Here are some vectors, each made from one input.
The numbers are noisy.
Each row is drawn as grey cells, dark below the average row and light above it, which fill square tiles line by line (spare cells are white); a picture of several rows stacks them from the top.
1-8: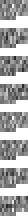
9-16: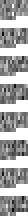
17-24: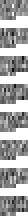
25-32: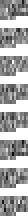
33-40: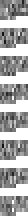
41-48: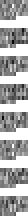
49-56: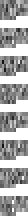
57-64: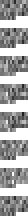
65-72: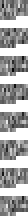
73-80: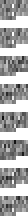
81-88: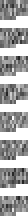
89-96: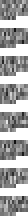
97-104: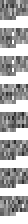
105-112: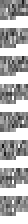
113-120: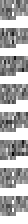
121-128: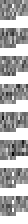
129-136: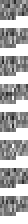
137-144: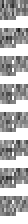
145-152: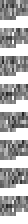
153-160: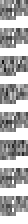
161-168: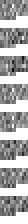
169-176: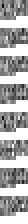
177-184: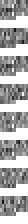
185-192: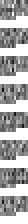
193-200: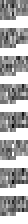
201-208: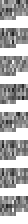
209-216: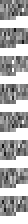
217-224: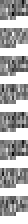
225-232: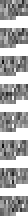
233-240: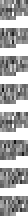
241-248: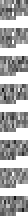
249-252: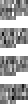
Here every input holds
either a point on an 8-point line, or a point on a 14-point line.
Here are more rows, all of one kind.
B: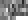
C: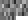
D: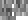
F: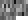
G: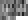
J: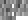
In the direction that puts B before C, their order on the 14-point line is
B, G, F, C, J, D.
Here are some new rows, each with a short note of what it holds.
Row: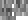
a point on a 14-point line
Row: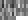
a point on an 8-point line
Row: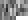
a point on an 8-point line
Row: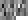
a point on an 8-point line
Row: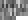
a point on an 8-point line
